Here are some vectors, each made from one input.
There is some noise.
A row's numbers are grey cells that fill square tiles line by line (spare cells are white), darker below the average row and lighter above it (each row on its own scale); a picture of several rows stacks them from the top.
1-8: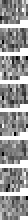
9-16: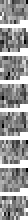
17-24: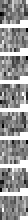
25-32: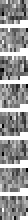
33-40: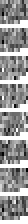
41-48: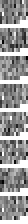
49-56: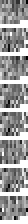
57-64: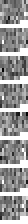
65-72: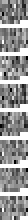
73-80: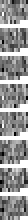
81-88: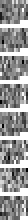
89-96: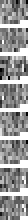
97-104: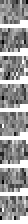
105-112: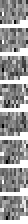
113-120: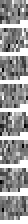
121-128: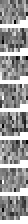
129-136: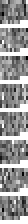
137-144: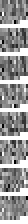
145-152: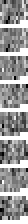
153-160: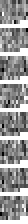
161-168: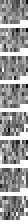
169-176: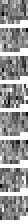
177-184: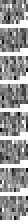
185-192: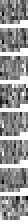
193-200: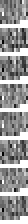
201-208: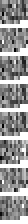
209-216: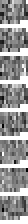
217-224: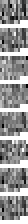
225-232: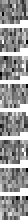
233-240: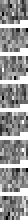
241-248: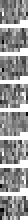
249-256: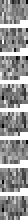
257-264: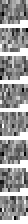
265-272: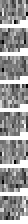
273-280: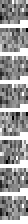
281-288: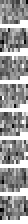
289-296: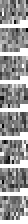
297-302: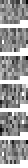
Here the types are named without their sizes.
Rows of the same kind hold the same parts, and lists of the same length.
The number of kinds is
2.
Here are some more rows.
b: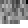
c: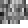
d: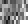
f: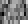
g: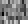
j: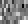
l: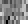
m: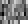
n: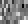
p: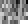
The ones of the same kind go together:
b, c, d, f, g, l, m, p
j, n

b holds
a node of a tree.
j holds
a fixed value.
